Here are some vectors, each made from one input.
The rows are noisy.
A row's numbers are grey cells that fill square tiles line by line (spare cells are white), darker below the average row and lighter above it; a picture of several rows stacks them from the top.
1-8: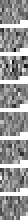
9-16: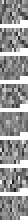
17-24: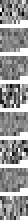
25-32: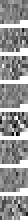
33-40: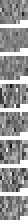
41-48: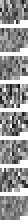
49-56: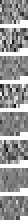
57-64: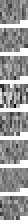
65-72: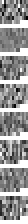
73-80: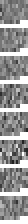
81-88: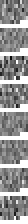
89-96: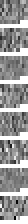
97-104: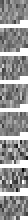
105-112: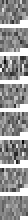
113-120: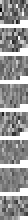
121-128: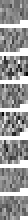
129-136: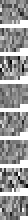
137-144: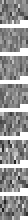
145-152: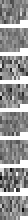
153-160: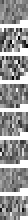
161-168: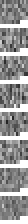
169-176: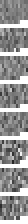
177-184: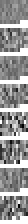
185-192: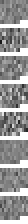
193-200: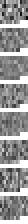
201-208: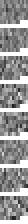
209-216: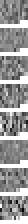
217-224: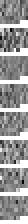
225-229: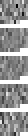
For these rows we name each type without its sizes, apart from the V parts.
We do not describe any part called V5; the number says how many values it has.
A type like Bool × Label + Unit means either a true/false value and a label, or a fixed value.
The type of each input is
Line × (List(V5) + Tree).
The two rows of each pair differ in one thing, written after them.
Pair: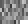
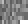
the value of V5 in item 2 of the list
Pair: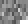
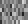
the value of V5 in item 2 of the list
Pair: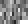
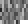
the place on the line
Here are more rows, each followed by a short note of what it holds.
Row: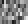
a point on a line, together with a list of one item
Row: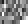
a point on a line, together with the empty list
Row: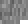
a point on a line, together with the empty list
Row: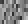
a point on a line, together with the empty list
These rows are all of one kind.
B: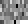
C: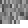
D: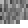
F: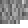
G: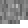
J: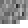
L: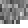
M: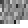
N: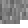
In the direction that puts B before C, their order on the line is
B, M, F, N, L, J, C, D, G.
